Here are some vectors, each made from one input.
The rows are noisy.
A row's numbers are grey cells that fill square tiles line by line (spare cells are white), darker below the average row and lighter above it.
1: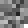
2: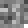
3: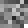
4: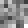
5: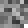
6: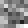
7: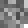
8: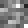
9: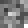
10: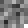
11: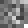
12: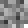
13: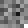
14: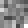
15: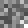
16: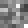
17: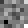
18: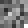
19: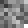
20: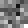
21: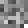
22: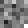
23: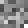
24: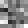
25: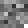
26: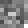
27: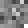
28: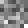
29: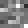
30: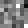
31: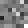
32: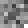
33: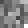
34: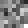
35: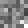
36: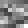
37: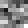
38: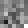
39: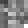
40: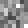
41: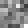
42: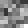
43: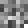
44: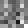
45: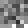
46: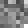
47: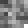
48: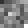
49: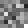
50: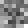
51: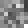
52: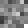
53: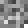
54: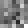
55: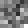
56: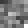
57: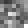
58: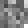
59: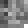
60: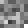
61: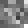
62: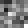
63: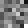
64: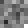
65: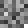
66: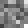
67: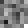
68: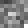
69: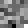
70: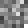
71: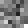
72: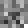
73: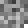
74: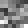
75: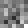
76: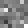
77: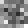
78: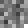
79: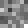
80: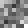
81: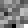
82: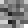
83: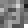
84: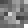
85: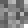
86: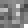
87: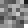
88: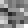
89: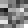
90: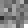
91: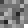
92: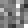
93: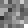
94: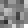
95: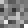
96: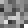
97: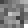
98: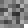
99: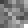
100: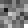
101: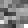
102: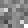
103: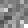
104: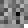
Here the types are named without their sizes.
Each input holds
either a point on a circle, or a list of points on a line.
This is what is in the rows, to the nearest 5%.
About 20% of them hold a point on a circle. The rest are lists of points on a line.
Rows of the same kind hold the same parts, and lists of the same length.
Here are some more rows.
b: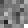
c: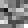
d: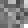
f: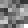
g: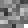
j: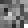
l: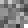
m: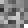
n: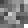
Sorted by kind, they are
b, d, j, n
c, f, g
l
m

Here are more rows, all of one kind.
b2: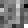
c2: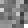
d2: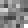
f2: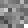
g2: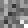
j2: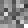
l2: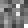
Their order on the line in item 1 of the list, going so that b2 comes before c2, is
j2, g2, d2, f2, b2, c2, l2.
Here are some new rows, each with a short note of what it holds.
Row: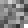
a list of two items
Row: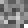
the empty list
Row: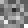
the empty list
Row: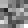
a point on a circle
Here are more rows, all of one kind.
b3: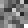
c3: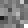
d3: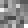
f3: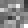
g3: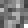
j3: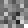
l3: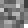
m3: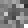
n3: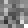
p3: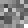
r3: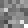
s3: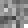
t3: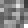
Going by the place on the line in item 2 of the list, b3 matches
p3 and s3.
